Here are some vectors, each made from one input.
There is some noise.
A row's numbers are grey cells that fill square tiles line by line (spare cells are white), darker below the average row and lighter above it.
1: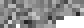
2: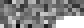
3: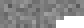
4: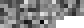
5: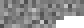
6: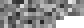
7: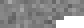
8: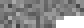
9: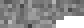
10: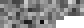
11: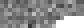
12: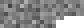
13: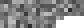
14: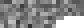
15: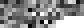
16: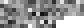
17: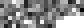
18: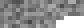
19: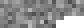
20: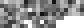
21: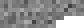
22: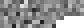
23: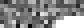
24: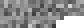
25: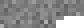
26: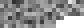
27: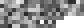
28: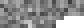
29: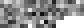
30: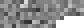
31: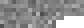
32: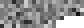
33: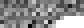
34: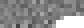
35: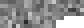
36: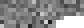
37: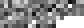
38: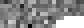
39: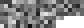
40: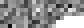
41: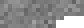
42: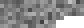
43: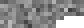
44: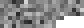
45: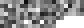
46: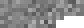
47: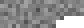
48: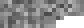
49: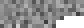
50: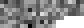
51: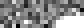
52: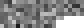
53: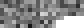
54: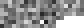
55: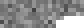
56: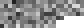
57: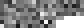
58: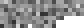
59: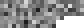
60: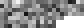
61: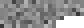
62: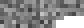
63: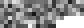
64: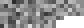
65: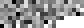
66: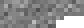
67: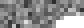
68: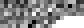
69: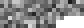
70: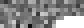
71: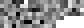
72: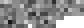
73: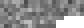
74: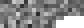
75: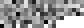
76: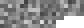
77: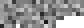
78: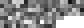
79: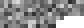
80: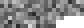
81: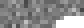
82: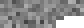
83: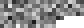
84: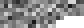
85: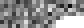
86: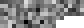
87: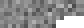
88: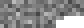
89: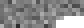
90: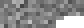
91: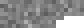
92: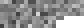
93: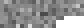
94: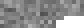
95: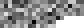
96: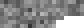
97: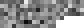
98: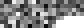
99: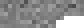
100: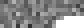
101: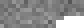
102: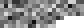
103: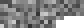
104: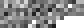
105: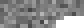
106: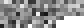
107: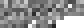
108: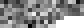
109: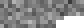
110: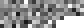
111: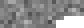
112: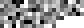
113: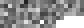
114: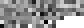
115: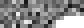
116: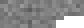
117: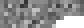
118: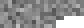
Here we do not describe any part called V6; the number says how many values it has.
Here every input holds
a list of up to two items, each a true/false value and a value of V6.
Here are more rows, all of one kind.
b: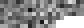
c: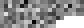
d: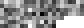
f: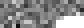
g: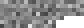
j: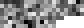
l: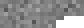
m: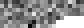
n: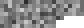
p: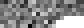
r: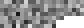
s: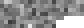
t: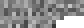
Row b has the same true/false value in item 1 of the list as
f, g and m.
